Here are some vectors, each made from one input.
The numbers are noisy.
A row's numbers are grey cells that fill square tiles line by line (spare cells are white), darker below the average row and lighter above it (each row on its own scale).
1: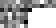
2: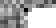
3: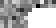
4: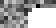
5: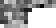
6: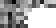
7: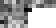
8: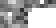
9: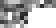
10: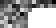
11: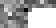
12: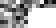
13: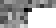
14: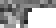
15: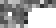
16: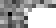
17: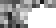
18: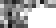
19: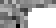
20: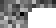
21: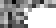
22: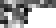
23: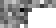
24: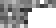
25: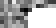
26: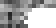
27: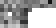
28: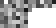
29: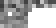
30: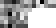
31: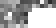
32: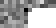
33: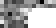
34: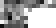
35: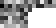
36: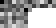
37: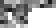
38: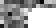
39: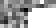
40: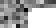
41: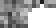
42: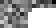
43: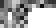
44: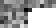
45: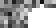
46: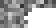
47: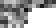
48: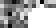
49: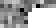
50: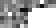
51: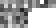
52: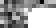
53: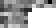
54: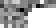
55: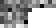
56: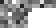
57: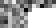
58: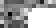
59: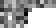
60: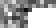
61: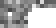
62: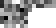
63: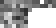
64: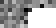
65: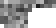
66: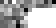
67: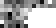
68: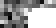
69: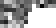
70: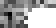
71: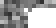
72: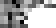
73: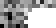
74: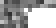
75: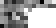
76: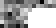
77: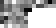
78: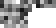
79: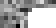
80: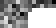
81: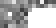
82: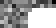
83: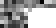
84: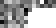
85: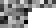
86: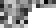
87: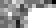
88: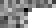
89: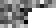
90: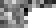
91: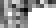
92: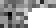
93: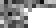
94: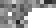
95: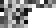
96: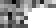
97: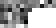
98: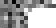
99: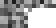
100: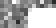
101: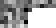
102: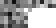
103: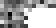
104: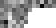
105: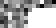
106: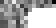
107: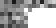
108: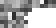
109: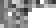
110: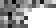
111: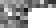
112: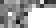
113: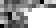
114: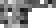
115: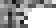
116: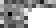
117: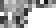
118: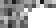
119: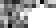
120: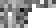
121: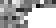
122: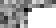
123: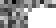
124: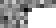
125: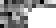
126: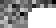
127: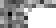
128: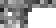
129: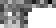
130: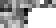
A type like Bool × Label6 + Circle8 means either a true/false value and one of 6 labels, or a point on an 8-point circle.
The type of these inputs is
Circle6 × Label8 + Tree10 + Unit.
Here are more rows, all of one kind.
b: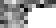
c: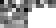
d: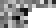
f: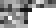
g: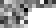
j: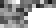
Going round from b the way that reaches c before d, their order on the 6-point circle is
b, c, j, d, f, g.
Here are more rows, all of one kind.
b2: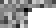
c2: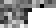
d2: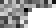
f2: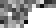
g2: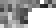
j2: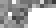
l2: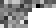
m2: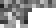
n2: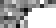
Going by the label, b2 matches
c2 and n2.
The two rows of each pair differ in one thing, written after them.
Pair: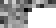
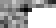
the place on the 6-point circle
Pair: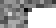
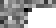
the label
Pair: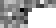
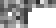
the label
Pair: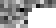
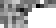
the place on the 6-point circle
